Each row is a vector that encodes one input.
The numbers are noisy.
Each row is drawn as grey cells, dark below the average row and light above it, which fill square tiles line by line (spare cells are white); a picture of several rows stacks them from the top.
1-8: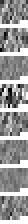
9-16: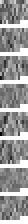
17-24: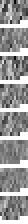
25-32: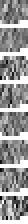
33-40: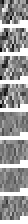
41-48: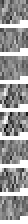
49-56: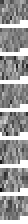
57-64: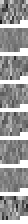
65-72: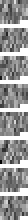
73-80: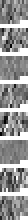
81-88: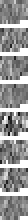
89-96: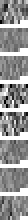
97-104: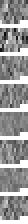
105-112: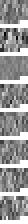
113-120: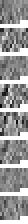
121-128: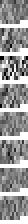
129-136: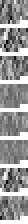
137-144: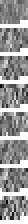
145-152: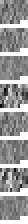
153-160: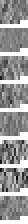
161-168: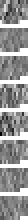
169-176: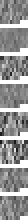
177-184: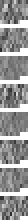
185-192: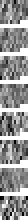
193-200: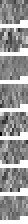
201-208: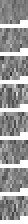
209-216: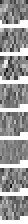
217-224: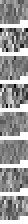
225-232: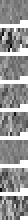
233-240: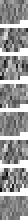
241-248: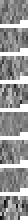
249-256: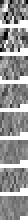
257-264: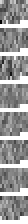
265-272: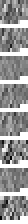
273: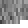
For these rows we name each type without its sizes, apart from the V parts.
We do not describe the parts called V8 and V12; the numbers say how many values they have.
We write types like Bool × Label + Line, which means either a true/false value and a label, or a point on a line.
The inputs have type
Bool × V8 × V12 + Tree + Unit.
